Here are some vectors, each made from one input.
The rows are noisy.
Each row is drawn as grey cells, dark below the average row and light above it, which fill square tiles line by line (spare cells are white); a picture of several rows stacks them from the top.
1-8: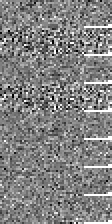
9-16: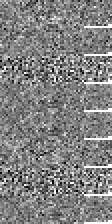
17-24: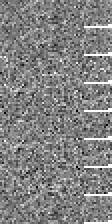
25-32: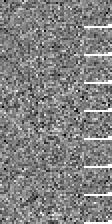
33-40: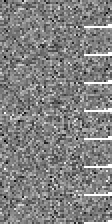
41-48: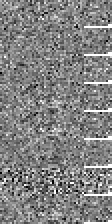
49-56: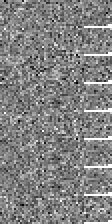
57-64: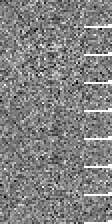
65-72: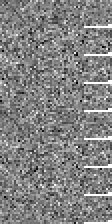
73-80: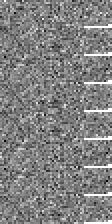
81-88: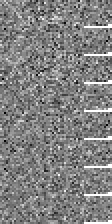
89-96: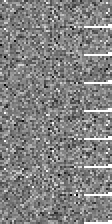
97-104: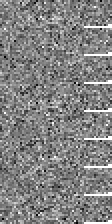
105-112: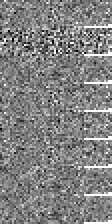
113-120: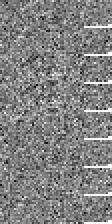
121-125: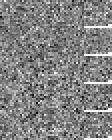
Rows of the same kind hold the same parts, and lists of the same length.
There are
3 kinds of row.
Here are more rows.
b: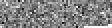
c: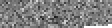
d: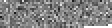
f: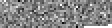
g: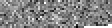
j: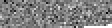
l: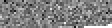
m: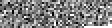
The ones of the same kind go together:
b, d, f, g
c, j, l
m

